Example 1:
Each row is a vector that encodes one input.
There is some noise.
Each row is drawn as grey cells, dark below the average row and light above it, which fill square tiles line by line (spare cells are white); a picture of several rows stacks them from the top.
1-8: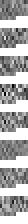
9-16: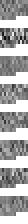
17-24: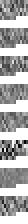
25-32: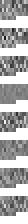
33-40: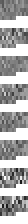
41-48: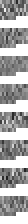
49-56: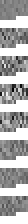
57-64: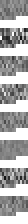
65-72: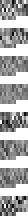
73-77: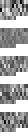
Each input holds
either a point on a 6-point circle and a true/false value, or a fixed value.
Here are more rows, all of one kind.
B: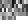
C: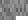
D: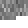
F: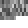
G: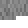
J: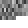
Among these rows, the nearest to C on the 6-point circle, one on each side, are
G and J.
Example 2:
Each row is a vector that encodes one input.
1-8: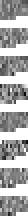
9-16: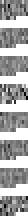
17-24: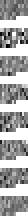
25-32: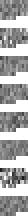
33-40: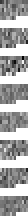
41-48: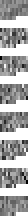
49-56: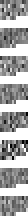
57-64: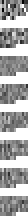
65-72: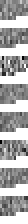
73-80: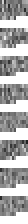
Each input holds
either a point on a 6-point circle, or a point on a 7-point line.
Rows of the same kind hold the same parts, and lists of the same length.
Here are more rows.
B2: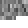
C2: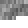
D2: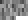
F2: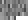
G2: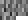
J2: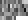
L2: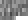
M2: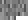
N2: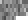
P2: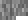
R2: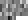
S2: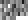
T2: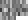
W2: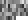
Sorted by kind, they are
B2, C2, D2, J2, L2, P2, S2
F2, G2, M2, N2, R2, T2, W2

